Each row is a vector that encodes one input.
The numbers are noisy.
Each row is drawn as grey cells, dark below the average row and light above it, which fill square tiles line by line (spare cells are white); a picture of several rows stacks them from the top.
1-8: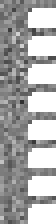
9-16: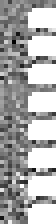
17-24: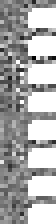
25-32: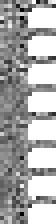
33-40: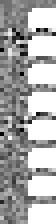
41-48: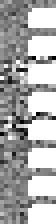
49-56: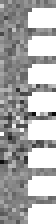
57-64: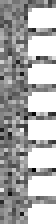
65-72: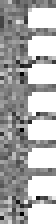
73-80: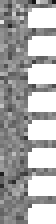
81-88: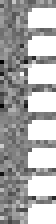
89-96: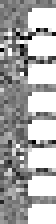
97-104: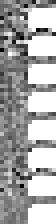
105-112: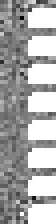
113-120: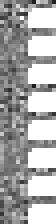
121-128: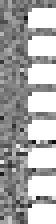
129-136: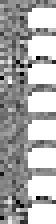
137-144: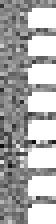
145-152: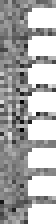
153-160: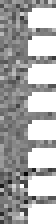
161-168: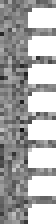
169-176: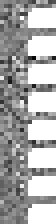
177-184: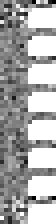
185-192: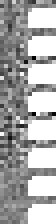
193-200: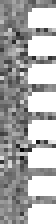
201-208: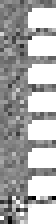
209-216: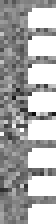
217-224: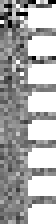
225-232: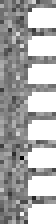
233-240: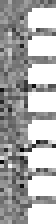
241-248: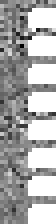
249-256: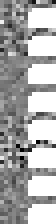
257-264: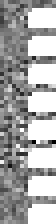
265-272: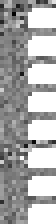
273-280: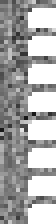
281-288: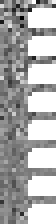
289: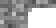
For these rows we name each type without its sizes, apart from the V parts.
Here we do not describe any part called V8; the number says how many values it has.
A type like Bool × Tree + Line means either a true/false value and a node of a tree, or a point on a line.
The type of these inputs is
Line × List(Bool × V8).
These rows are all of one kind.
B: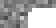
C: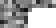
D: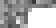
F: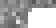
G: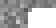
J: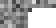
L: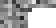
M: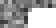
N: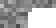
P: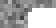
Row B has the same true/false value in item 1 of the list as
J and L.
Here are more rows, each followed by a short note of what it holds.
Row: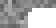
a point on a line, together with a list of two items
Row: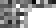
a point on a line, together with the empty list
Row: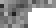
a point on a line, together with a list of one item
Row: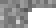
a point on a line, together with a list of two items
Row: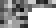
a point on a line, together with a list of three items
